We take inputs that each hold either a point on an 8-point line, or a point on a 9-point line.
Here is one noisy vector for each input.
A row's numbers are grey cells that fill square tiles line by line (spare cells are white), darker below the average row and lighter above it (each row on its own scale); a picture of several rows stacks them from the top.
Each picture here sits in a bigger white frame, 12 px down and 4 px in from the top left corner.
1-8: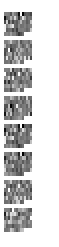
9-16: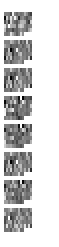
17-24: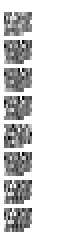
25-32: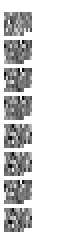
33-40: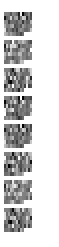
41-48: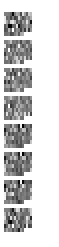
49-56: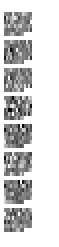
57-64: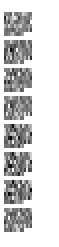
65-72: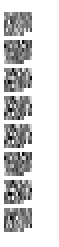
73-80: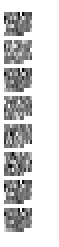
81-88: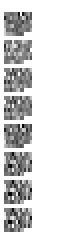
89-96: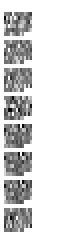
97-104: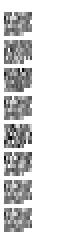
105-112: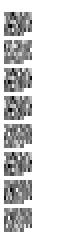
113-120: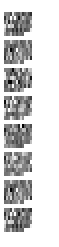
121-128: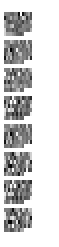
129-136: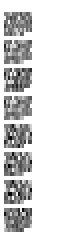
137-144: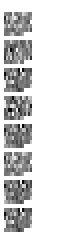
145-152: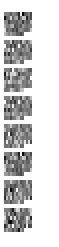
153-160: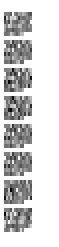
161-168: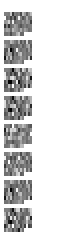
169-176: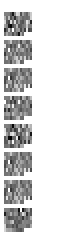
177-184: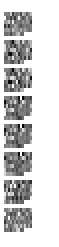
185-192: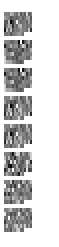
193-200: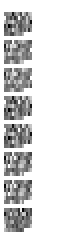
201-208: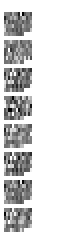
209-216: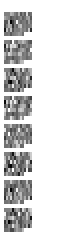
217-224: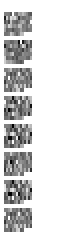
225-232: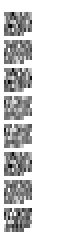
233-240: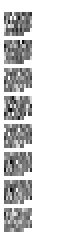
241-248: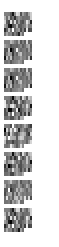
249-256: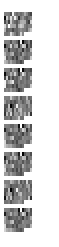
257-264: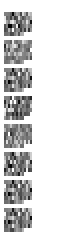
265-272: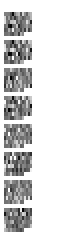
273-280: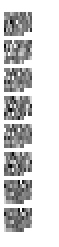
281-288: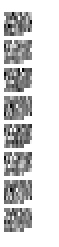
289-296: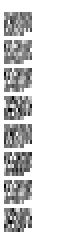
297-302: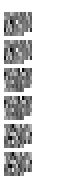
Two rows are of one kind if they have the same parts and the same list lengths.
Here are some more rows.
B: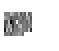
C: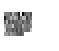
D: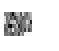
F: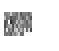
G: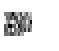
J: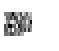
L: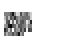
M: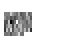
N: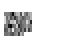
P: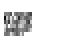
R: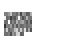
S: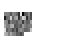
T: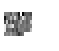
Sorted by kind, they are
B, D, F, G, J, L, M, N, R
C, P, S, T

